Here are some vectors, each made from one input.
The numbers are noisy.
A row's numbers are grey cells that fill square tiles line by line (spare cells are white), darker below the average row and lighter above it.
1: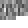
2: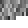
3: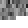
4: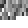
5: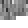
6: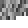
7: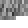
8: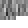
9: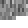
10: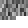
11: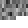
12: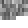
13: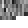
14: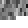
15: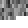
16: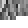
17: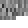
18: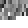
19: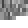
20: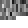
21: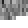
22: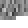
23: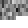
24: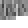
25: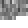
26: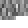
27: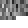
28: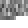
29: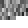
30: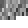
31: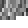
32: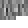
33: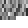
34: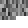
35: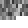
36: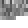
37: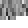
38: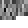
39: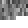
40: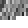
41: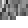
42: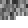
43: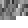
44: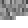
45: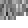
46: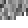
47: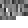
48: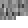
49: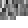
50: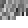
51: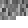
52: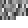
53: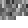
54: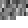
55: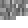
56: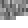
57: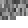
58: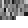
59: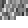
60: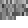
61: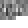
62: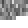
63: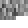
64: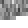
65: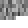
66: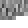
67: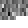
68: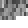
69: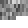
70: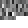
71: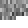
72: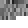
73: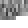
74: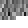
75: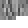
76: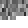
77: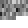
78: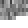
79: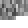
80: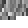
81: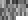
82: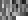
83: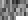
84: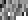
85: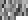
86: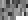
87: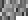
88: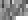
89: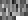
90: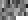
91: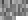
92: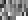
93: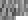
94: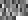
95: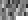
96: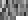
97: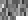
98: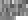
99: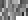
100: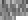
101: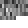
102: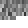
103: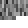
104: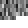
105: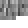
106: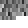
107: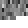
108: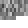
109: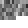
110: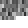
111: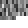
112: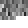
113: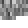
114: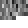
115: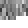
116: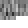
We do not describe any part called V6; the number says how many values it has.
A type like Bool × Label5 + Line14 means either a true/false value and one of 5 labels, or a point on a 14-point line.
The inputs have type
Bool × (Line4 + V6).
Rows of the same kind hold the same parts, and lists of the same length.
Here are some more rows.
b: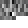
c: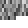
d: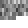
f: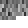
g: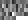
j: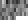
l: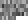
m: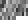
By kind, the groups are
b, c, g, m
d, f, j, l

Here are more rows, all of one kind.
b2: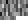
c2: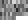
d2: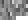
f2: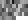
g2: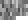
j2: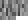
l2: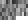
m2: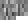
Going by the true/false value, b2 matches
f2 and l2.
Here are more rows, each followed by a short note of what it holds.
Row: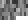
a true/false value and a value of V6
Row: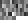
a point on a 4-point line and a true/false value
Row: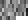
a point on a 4-point line and a true/false value
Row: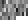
a point on a 4-point line and a true/false value
